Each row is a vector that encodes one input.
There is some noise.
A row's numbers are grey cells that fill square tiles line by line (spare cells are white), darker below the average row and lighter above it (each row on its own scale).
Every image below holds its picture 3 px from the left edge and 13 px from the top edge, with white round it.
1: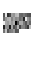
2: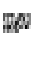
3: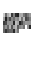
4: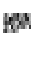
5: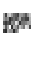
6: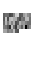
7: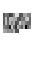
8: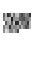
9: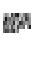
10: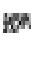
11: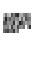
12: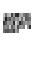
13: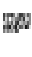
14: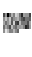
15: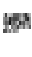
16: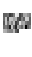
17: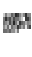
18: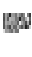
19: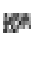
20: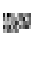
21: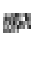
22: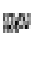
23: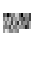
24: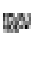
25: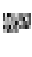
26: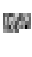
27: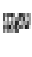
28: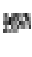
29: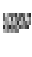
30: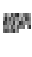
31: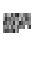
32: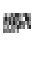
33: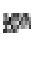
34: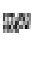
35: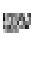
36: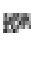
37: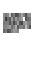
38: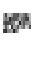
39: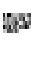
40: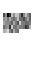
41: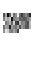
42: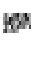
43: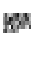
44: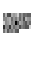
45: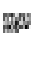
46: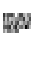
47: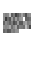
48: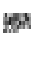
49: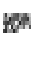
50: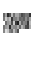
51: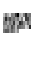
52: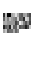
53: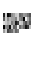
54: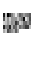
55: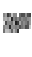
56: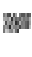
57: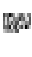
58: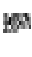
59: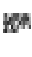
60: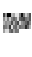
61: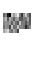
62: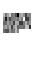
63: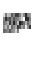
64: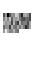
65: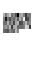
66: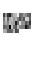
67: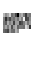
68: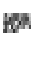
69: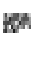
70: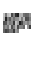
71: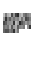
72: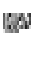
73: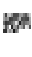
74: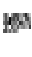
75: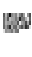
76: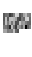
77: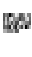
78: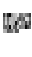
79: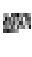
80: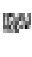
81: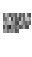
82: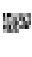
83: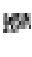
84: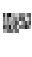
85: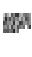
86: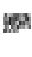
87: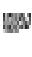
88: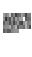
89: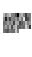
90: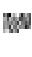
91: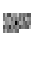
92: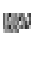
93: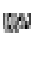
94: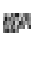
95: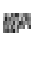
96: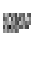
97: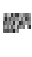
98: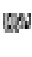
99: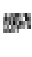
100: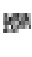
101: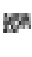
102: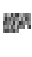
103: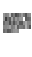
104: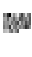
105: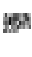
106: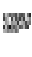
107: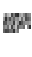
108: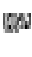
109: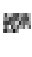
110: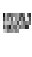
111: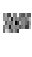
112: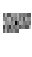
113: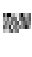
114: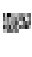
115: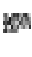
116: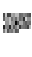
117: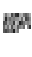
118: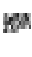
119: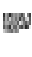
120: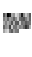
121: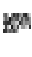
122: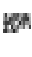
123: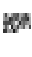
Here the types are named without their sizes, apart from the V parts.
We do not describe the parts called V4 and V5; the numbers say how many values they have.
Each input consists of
either a point on a line and a value of V4, or a true/false value and a value of V5.
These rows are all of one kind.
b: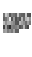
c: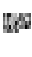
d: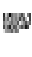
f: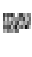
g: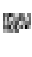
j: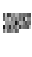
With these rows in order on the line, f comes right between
d and j.
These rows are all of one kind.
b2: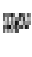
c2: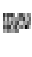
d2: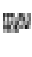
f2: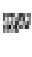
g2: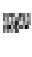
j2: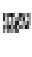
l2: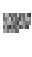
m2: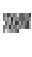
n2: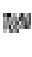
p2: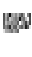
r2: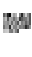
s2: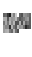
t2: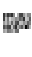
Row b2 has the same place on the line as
g2 and l2.
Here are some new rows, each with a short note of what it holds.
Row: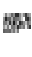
a true/false value and a value of V5
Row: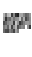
a true/false value and a value of V5
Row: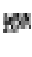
a true/false value and a value of V5
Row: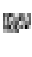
a point on a line and a value of V4
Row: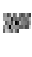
a point on a line and a value of V4
